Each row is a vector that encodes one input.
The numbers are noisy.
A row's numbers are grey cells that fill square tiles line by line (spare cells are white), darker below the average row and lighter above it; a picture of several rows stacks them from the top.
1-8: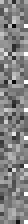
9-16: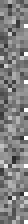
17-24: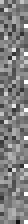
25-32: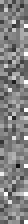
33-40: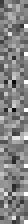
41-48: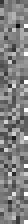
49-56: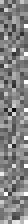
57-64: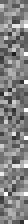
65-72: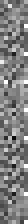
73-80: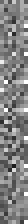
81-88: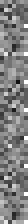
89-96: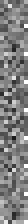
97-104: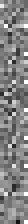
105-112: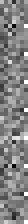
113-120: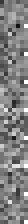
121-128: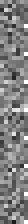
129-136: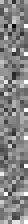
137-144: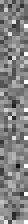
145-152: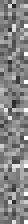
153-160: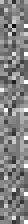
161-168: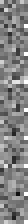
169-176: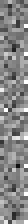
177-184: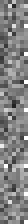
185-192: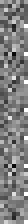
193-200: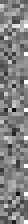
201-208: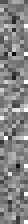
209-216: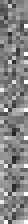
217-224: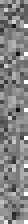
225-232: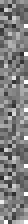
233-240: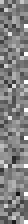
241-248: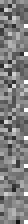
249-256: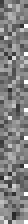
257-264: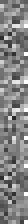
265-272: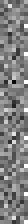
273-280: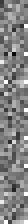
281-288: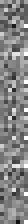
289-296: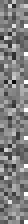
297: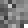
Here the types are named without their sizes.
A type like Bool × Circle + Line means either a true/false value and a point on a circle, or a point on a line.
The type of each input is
Line.
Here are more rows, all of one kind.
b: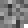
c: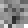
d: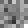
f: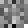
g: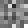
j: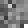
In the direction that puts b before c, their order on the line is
f, b, j, g, d, c.
